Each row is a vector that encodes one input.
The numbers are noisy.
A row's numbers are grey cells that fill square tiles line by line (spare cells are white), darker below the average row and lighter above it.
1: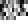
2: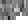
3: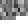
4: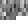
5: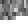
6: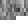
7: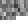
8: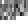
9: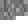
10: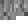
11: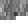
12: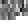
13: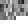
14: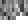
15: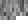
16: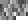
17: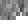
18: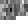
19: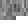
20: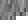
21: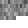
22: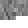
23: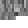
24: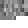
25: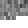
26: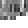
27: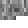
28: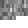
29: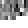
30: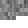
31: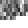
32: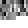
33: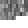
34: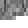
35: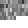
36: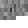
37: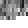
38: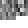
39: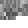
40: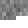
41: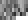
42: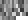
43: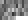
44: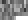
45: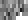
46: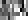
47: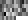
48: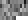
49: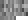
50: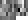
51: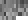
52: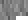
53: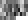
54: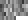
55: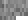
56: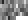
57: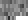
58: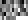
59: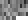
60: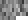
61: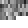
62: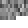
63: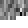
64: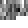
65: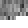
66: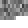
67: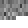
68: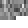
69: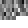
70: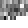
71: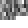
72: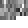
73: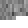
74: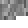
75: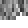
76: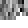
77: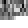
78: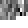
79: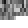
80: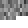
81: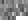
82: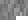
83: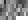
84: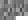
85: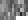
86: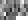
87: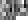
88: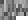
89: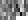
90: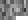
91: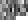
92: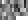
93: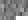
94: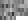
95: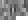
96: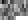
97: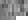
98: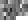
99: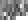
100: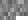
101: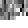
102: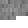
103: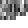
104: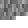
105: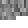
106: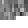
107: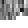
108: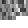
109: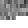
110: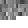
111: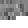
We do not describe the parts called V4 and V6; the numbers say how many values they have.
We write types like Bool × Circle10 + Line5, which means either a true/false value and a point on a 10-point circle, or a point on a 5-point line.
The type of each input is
Bool × (Line5 + V4) × V6.
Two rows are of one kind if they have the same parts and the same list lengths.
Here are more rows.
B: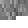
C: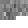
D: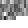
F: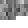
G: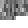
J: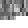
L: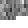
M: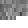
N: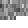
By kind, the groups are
B, G, M
C, D, F, J, L, N

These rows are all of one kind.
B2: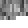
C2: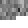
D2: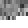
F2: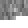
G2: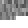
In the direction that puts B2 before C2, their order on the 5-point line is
G2, D2, B2, F2, C2.
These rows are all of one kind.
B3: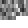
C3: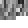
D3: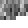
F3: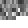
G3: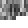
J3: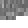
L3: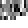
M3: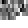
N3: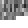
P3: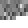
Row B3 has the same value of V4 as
F3, J3, L3 and N3.
